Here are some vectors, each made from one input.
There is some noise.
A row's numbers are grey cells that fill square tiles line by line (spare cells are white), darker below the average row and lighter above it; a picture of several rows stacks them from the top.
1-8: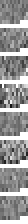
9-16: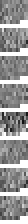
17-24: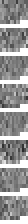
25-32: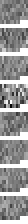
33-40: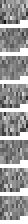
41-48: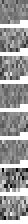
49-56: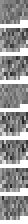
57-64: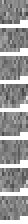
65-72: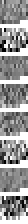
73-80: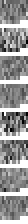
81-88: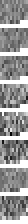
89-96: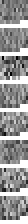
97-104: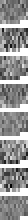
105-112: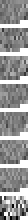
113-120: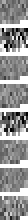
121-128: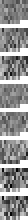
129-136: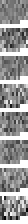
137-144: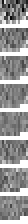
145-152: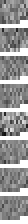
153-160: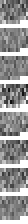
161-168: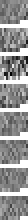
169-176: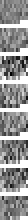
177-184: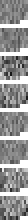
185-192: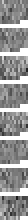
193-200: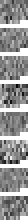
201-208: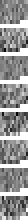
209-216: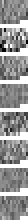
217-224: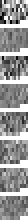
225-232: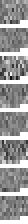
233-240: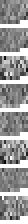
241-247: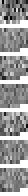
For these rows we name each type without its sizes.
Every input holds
a point on a circle, together with either a fixed value, or three true/false values.
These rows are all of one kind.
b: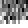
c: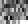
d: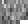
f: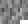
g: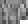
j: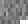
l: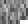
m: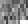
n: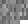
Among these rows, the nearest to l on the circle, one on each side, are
g and j.
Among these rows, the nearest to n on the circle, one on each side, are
f and g.
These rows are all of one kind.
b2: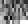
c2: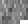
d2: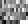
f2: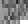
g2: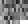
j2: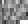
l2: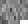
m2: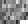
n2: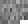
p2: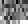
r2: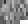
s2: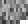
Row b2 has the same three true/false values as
j2 and m2.
